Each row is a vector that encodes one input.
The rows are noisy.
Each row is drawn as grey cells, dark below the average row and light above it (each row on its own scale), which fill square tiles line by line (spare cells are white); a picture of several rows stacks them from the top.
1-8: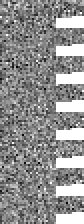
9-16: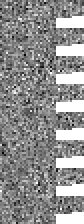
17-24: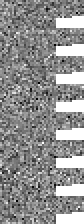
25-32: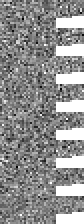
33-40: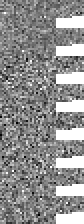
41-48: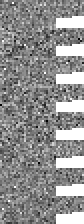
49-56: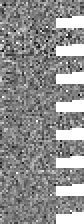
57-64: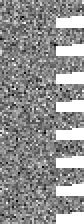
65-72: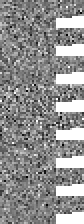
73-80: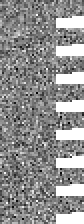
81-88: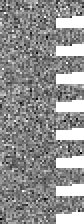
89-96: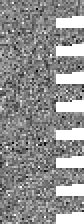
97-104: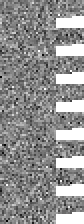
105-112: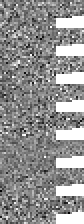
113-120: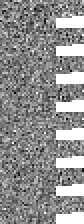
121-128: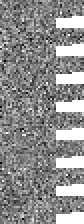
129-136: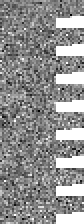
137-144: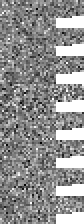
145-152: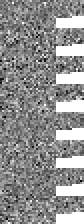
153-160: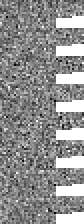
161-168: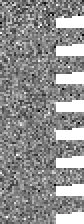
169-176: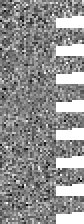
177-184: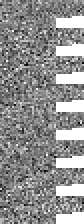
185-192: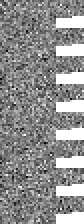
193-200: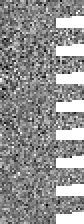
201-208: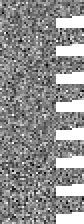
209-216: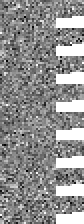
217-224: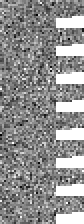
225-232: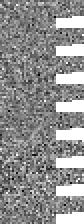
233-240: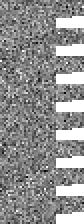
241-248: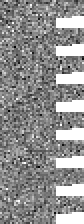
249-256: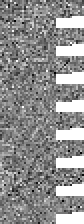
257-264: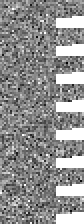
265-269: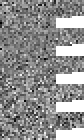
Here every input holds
a true/false value, together with either a point on a 17-point line, or a node of a 7-node tree.
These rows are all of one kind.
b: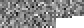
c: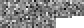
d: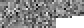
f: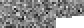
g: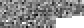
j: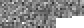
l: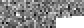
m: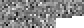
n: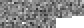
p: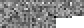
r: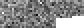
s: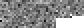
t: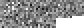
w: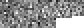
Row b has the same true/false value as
f, m and w.
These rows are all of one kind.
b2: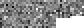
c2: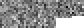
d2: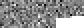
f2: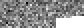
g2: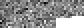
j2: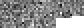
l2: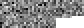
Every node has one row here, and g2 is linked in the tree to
l2.
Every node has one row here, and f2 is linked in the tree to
c2.
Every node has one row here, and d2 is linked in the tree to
c2, j2 and l2.
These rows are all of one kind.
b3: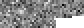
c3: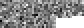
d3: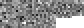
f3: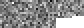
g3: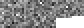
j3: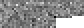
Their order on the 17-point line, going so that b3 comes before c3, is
j3, f3, b3, d3, c3, g3.
